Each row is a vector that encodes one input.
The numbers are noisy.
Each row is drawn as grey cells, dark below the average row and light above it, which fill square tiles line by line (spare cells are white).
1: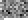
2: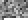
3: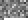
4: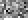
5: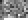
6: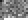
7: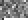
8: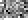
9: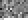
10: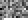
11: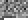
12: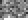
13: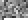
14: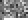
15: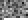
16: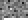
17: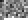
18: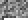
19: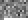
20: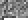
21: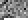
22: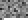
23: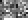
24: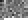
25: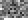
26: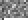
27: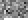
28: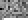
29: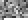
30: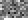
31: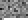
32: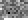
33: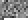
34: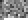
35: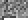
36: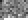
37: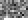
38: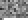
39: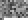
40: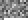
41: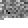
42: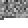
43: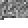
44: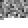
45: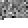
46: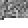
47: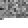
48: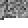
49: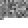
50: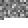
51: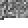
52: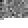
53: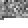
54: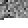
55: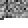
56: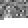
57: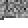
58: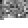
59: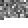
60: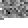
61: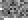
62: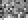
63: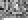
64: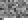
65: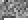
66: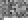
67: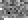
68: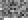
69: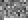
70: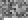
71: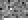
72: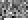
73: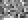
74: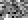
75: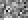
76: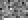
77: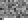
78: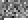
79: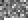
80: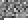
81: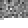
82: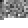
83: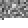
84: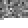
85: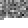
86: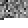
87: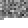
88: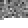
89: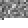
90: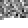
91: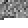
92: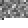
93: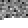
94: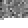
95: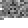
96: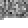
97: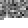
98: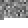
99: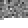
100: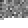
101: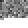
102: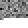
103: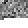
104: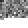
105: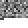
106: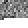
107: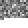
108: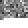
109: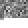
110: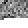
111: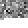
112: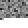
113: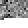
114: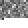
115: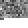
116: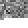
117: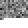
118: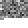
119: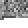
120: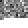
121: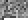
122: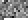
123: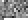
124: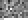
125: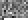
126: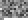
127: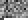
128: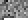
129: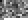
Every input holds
either a point on a 16-point line, or a node of an 11-node tree.
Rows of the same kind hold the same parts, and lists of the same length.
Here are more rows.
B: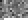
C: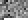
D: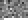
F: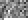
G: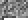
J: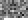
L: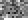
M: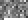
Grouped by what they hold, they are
B, D, F, J, L, M
C, G

